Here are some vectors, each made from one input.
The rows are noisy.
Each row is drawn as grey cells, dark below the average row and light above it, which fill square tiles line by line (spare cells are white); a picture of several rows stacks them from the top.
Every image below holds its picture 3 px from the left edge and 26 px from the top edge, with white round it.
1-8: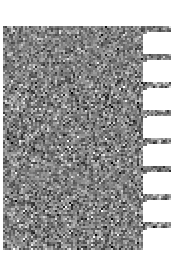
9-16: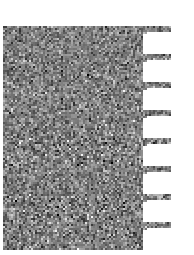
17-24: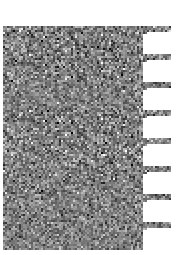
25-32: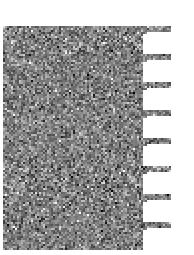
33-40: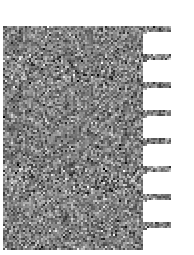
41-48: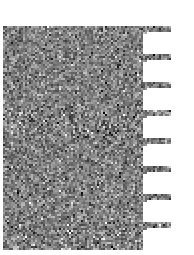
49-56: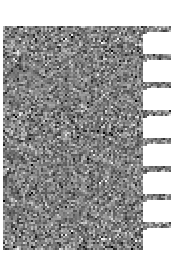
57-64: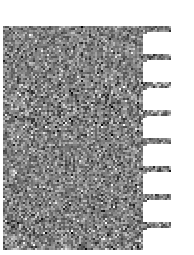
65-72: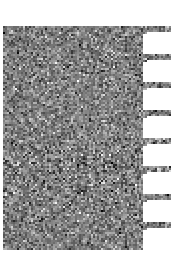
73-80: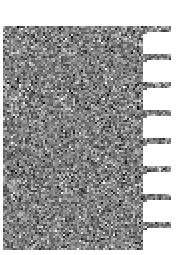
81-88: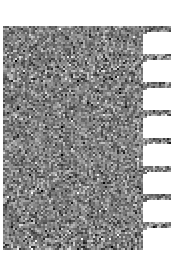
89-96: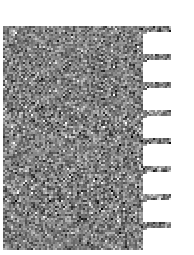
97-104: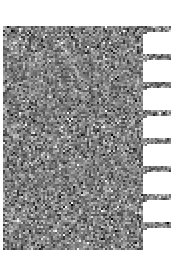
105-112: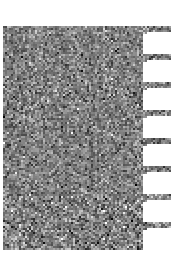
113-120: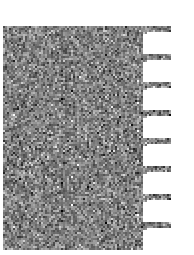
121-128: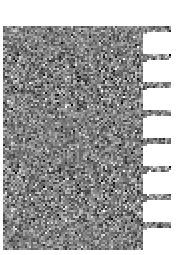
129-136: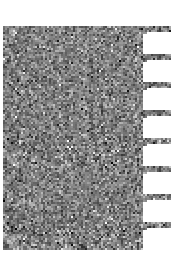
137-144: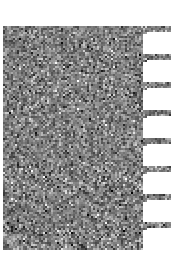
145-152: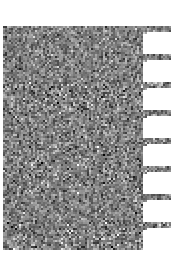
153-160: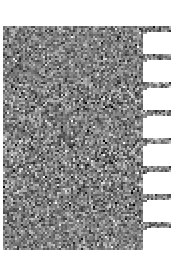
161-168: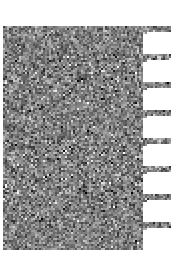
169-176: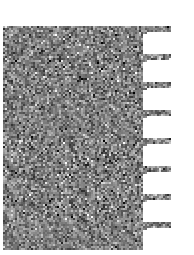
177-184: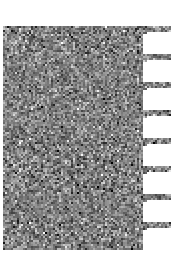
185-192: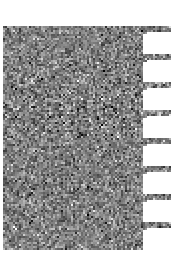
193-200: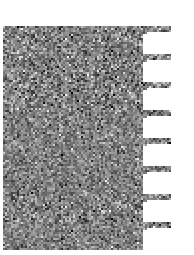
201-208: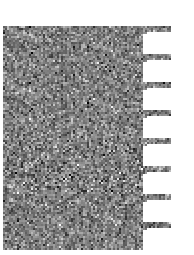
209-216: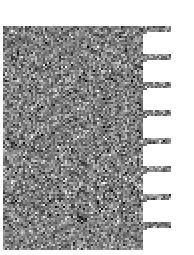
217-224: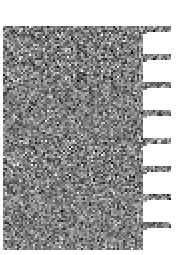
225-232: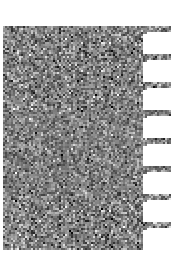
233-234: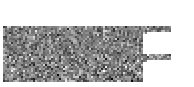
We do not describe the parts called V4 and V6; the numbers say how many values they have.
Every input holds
a value of V6, together with either a point on an 8-point circle and a value of V4, or a list of up to two points on a 9-point circle.
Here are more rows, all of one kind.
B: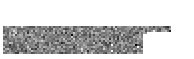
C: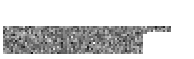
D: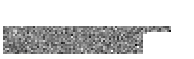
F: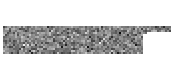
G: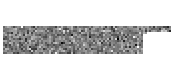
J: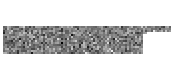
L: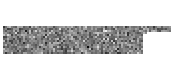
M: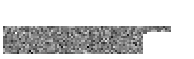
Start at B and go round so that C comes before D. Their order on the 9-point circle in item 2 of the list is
B, M, C, G, J, D, L, F.
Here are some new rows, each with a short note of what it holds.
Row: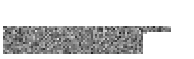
a value of V6, together with a list of one item
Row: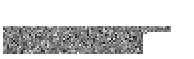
a value of V6, together with the empty list
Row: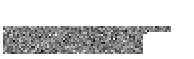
a value of V6, together with the empty list
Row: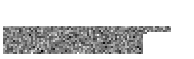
a value of V6, together with the empty list
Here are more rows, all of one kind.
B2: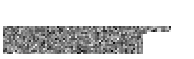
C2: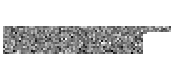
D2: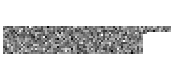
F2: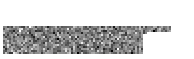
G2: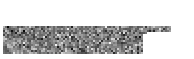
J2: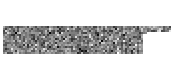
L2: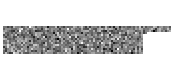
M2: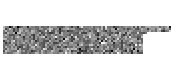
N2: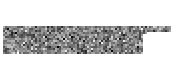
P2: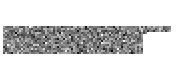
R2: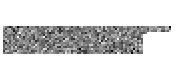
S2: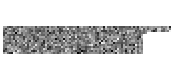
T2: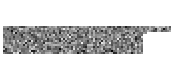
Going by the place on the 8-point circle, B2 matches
G2 and L2.
